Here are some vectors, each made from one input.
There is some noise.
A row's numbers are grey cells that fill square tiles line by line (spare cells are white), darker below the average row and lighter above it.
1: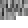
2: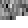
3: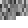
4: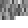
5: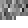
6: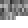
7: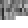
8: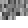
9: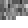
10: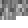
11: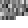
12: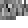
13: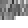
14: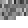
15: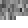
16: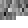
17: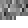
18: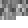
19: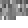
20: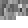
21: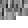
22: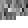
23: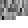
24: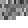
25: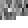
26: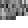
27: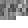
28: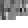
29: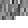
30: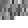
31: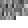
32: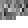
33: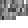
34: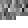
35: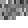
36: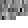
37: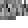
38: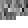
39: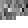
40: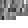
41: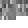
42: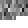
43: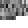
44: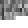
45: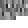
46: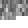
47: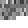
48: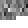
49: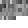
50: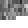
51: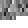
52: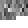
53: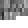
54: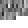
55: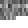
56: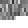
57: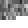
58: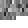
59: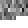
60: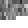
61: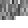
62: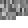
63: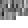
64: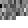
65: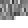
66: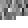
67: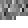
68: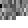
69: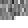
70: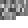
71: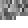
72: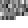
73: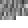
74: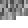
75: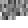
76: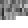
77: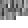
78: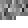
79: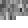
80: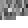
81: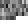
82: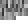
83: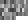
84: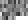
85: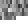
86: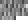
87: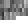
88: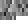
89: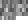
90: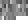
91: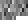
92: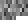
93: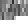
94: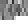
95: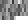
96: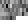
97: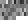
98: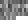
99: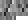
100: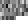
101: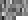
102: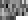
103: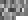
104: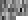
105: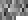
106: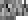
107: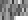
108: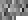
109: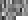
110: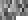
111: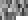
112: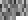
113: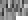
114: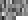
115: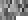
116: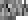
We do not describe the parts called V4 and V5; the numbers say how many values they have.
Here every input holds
either a point on a 6-point circle and a value of V5, or a point on each of two 3-point lines, or a true/false value and a value of V4.
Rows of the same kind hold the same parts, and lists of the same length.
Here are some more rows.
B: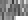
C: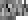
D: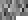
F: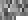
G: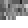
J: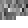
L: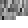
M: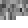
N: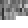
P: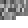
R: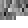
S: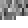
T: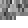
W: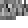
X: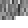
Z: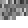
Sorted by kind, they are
B, G, L, M, N, P, X
C, W, Z
D, F, J, R, S, T

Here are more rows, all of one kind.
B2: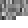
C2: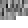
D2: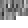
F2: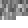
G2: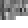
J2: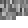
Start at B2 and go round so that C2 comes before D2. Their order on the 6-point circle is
B2, G2, C2, D2, F2, J2.
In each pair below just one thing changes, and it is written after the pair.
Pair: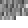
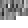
the place on the 6-point circle
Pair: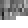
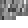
the value of V5
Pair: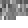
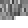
the value of V5
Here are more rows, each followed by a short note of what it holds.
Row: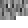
a point on a 6-point circle and a value of V5
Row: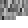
a point on a 6-point circle and a value of V5
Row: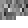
a point on each of two 3-point lines
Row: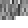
a point on a 6-point circle and a value of V5
